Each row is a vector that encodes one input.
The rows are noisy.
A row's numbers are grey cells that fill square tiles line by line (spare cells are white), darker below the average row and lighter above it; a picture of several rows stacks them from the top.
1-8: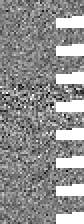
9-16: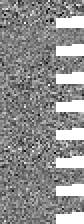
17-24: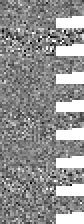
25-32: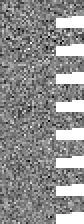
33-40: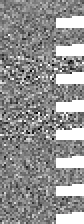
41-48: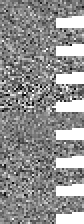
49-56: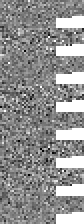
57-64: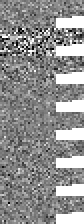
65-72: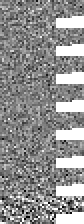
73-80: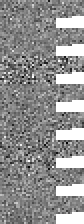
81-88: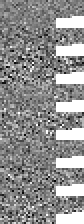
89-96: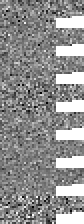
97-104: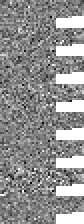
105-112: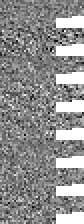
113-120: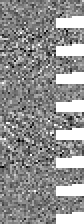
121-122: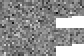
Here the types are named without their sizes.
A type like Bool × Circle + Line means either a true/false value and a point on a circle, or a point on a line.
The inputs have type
(Label + Tree) × Line × Line.
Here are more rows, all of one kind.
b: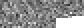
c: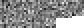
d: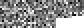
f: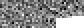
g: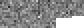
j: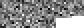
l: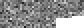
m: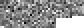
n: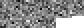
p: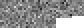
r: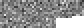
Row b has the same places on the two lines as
d, m and p.
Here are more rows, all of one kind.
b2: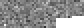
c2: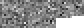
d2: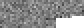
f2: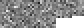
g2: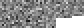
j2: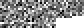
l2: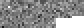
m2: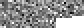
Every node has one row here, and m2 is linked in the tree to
d2.
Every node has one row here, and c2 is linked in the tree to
b2 and l2.
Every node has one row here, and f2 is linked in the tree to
j2.
